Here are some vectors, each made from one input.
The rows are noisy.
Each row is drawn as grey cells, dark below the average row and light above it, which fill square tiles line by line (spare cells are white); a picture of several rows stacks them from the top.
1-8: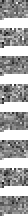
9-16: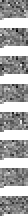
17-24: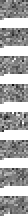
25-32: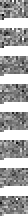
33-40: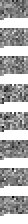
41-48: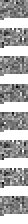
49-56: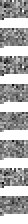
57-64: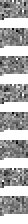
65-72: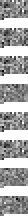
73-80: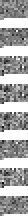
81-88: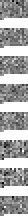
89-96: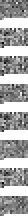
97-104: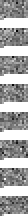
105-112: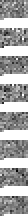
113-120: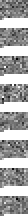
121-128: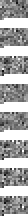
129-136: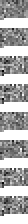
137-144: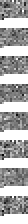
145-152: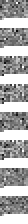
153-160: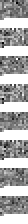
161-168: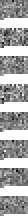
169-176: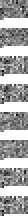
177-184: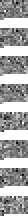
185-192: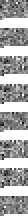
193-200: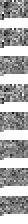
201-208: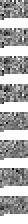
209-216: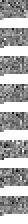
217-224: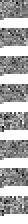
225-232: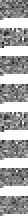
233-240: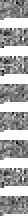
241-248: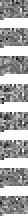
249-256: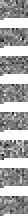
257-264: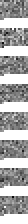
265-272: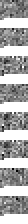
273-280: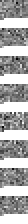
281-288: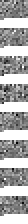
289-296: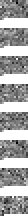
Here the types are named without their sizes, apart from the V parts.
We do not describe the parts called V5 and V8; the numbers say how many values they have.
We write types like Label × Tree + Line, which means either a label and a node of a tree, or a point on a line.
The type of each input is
(Circle + Unit) × V8 + Label × V5.
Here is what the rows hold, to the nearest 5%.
About 30% of them hold a label and a value of V5. The rest hold a value of V8, together with either a point on a circle, or a fixed value.
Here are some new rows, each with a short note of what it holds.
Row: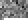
a point on a circle and a value of V8
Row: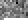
a point on a circle and a value of V8
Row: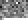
a value of V8
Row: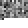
a label and a value of V5
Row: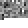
a label and a value of V5
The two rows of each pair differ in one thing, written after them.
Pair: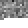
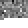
the place on the circle
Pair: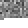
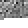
the value of V8
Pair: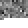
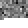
the value of V8
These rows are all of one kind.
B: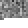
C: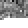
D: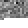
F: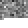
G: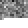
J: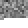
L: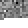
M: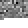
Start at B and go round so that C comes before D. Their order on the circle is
B, F, G, C, D, J, M, L.
